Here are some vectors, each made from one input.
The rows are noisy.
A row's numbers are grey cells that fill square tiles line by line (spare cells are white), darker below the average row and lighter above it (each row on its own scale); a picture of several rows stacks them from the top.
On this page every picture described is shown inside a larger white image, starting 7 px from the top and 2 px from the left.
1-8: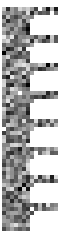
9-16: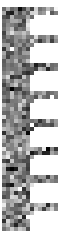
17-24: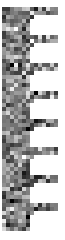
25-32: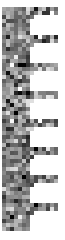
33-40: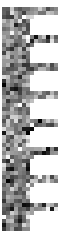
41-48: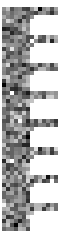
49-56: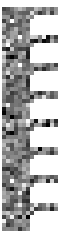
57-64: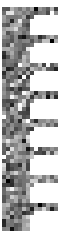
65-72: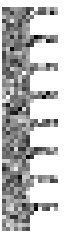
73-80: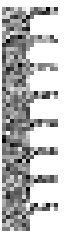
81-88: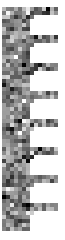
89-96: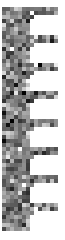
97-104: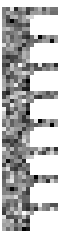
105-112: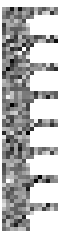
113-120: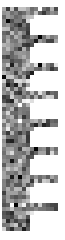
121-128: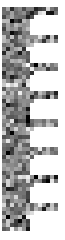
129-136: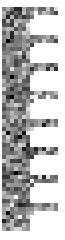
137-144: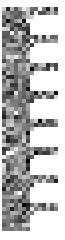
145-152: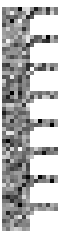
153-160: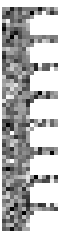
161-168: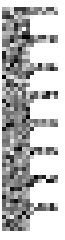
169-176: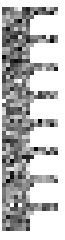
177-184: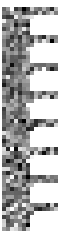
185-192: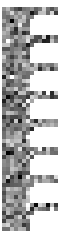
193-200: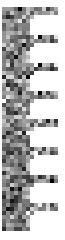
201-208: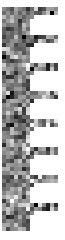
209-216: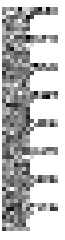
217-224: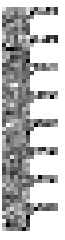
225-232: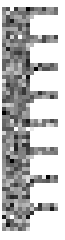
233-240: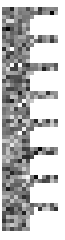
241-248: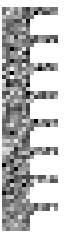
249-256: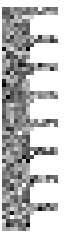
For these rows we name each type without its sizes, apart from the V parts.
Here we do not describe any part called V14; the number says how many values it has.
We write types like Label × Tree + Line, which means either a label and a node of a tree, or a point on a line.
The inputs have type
List(Line) × V14.
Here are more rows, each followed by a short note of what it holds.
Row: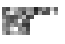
a value of V14, together with a list of two items
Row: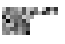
a value of V14, together with a list of one item
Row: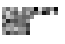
a value of V14, together with a list of two items
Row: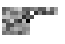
a value of V14, together with the empty list
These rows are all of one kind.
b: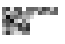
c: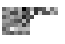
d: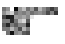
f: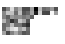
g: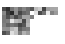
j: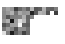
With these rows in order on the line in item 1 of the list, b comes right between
d and j.
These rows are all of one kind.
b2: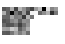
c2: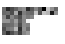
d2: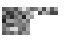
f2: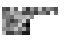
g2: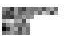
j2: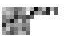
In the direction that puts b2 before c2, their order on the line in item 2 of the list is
g2, b2, d2, j2, f2, c2.
